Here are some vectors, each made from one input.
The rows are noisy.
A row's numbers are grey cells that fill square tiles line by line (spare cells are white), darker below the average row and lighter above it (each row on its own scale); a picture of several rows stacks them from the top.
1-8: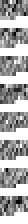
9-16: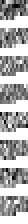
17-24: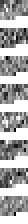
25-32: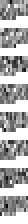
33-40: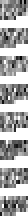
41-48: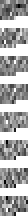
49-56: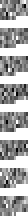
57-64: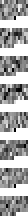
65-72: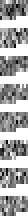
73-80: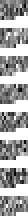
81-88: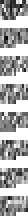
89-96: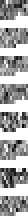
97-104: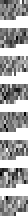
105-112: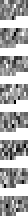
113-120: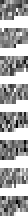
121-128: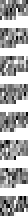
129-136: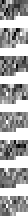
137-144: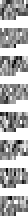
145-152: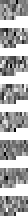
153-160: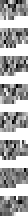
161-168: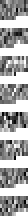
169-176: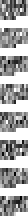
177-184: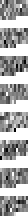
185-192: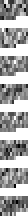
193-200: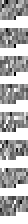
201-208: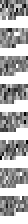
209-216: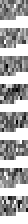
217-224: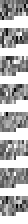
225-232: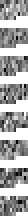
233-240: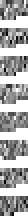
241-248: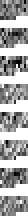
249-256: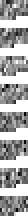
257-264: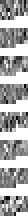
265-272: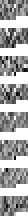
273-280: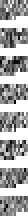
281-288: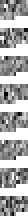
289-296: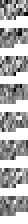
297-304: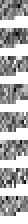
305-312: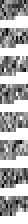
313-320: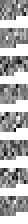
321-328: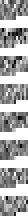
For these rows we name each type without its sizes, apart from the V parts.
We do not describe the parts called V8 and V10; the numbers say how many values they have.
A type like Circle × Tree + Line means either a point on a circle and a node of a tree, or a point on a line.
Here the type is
(Bool × Line + V10) × V8.
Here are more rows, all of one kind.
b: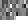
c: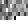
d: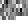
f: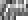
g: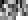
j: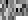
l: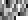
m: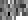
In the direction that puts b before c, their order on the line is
l, j, d, f, b, c, m, g.
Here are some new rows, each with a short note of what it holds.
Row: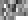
a point on a line, a true/false value and a value of V8
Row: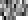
a point on a line, a true/false value and a value of V8
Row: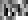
a value of V8 and a value of V10
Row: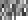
a point on a line, a true/false value and a value of V8
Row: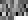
a value of V8 and a value of V10
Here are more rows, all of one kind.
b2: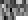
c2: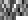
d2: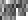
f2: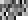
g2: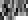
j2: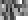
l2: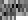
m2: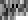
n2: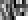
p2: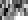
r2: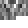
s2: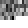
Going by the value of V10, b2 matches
l2 and m2.
